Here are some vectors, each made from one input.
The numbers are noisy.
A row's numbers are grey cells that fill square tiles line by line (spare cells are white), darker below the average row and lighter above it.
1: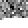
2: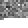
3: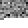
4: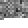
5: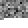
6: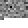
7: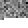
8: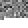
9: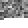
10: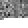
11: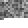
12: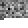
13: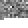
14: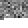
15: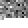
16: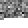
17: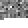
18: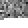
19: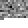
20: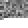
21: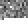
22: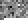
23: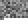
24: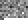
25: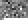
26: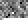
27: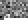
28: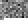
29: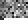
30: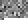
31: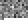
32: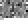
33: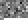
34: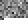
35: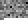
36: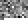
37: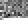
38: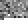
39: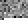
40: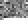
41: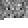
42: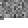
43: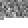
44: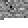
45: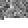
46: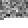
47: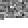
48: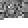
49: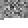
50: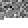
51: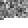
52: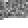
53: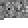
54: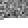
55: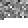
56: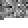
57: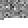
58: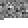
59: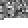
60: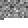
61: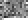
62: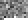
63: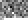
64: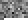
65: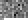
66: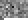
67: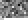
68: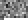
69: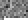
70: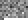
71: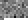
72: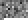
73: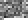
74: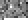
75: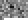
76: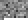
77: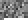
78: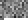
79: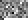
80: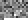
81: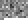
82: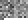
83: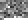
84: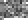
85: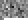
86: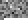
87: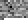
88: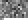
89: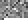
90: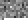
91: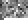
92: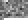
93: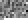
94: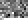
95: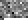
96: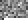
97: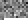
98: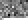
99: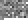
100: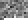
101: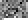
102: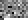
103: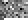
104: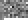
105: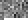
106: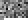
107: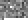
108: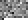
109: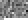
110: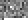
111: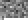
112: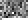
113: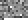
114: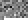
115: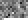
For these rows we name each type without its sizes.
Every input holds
a point on a line, together with either a node of a tree, or four true/false values.
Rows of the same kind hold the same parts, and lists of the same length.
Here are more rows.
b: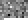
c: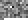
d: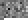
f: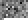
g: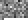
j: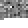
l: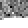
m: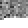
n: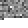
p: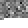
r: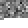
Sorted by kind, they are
b, d, f, n, p, r
c, g, j, l, m

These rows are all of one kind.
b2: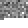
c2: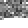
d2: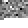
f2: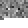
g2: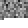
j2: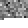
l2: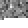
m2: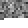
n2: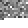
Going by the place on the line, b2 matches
g2, j2 and n2.
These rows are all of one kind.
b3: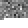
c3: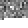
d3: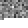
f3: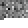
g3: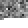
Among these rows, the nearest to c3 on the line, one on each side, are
b3 and g3.
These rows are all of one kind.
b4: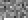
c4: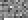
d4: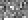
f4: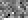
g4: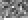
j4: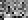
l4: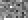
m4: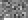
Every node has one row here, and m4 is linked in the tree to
d4 and g4.
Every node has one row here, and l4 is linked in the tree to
c4.
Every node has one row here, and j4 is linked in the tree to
b4, c4 and d4.
